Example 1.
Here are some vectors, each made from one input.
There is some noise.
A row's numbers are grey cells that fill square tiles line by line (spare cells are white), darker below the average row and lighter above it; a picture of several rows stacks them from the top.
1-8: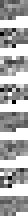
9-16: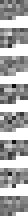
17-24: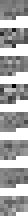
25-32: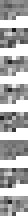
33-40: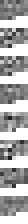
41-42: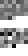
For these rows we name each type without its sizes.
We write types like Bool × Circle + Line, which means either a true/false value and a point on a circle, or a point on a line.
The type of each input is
Line.
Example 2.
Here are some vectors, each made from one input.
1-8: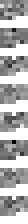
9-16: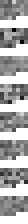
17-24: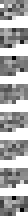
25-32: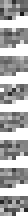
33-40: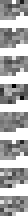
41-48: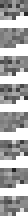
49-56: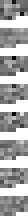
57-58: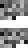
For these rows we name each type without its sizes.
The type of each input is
Line.
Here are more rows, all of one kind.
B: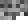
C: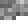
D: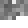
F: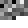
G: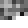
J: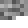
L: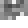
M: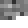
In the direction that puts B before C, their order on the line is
B, L, D, C, F, J, M, G.
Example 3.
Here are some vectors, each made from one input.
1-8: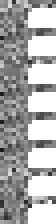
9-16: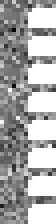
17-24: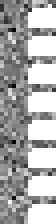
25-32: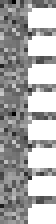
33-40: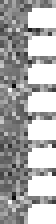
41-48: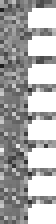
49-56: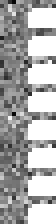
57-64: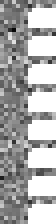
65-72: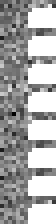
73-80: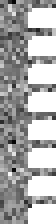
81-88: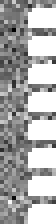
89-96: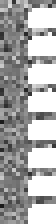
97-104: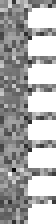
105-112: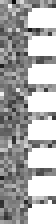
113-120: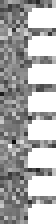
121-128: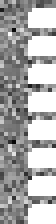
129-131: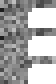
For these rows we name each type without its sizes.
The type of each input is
Line.
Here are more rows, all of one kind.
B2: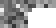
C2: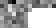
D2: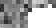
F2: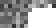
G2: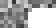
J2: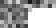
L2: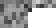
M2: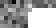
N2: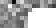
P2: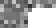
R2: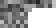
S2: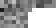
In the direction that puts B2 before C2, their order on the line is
B2, P2, L2, D2, F2, S2, R2, J2, G2, N2, C2, M2.
